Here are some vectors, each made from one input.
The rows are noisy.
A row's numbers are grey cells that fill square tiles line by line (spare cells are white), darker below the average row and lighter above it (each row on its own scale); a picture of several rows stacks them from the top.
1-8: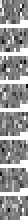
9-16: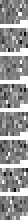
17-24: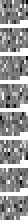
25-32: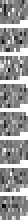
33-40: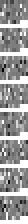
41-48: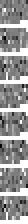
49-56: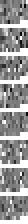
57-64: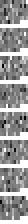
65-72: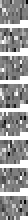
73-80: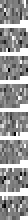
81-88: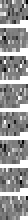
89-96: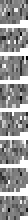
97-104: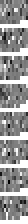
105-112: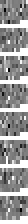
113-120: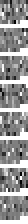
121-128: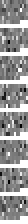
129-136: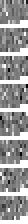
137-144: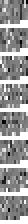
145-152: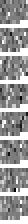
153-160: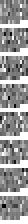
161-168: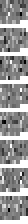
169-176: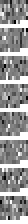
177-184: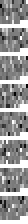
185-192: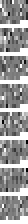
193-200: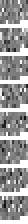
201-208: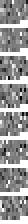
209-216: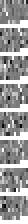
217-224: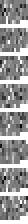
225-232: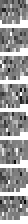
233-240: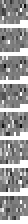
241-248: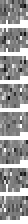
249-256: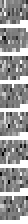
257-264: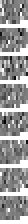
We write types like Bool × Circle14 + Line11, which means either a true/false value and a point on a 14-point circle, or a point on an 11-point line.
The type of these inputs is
(Label11 + Line8) × Label12.
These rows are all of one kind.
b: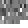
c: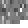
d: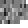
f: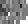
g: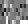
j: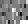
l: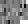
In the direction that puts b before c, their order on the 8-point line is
g, f, d, j, l, b, c.
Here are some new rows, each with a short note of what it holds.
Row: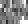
one of 11 labels and one of 12 labels
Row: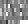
one of 11 labels and one of 12 labels
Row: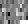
one of 11 labels and one of 12 labels
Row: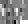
one of 11 labels and one of 12 labels
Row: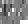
one of 12 labels and a point on an 8-point line
